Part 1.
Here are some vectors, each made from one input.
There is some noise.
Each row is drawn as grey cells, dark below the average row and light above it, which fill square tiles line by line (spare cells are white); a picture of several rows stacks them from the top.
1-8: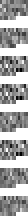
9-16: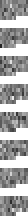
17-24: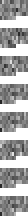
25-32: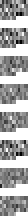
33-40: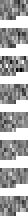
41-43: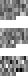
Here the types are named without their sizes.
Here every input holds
a list of points on a line.
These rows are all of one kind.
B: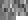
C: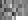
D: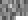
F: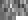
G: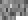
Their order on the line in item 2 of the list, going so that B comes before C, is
G, B, F, D, C.
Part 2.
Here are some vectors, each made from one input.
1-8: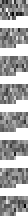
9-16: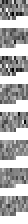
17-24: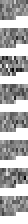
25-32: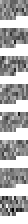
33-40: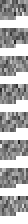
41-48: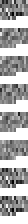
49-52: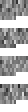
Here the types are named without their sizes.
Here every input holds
a list of points on a line.
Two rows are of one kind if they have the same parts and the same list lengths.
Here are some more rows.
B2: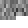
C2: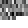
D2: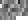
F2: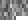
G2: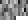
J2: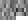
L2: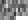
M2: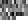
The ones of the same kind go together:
B2, D2, J2
C2, M2
F2, G2, L2

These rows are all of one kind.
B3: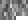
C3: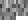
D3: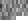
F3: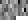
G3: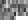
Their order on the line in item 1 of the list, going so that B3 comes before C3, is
F3, B3, D3, C3, G3.
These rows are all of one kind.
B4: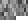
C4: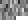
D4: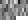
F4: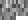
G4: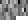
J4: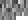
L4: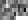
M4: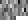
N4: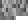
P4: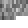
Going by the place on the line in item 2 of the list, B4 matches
G4, L4, M4 and N4.
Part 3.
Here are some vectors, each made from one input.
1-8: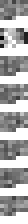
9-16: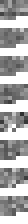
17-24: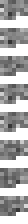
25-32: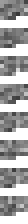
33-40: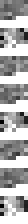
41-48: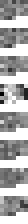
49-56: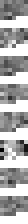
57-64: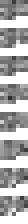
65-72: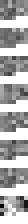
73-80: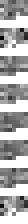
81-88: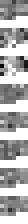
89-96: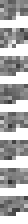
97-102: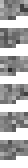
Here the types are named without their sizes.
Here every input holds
either a point on a line, or four true/false values.
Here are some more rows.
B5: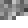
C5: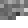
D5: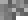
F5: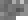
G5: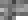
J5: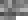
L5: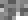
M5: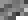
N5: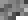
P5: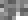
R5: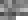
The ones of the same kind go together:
B5
C5, D5, F5, G5, J5, L5, M5, N5, P5, R5

